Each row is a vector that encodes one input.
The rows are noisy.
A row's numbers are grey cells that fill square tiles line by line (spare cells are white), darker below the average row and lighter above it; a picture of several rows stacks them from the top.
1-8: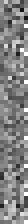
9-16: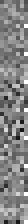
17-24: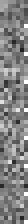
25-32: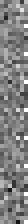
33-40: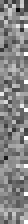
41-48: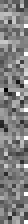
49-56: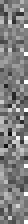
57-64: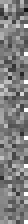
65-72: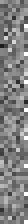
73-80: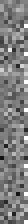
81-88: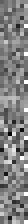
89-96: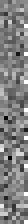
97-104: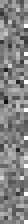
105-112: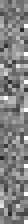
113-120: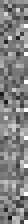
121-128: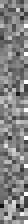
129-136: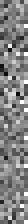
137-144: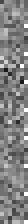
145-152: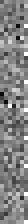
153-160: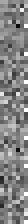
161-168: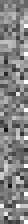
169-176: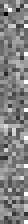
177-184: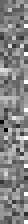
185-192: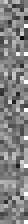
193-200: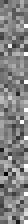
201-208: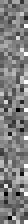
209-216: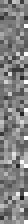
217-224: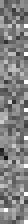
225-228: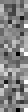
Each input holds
either a point on a 16-point circle, or a point on a 17-point circle.
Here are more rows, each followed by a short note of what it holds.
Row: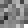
a point on a 17-point circle
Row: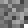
a point on a 17-point circle
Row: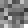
a point on a 16-point circle
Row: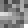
a point on a 16-point circle
